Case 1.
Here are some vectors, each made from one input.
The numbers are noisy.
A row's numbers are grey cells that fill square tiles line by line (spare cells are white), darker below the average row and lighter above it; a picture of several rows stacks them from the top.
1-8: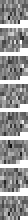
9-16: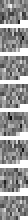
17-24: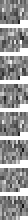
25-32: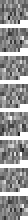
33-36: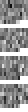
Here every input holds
either a fixed value, or three true/false values.
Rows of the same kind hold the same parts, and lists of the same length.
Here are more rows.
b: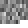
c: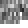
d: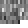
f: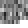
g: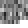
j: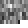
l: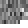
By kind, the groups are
b
c, d, f, g, j, l

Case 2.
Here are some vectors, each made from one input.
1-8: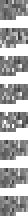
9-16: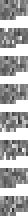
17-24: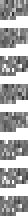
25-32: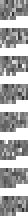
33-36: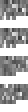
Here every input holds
a point on an 8-point line.
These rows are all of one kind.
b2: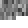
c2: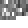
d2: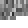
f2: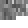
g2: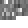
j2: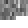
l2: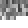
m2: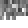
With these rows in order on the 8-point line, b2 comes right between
d2 and m2.
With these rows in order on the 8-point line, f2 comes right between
g2 and j2.
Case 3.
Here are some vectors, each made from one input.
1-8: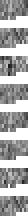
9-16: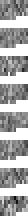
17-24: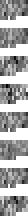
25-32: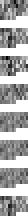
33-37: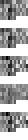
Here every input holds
a node of an 8-node tree.
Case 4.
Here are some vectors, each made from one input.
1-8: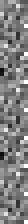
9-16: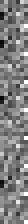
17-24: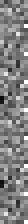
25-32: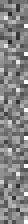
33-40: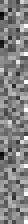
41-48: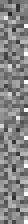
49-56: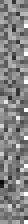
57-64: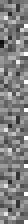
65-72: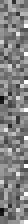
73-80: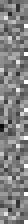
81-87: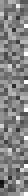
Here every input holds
one of 5 labels.
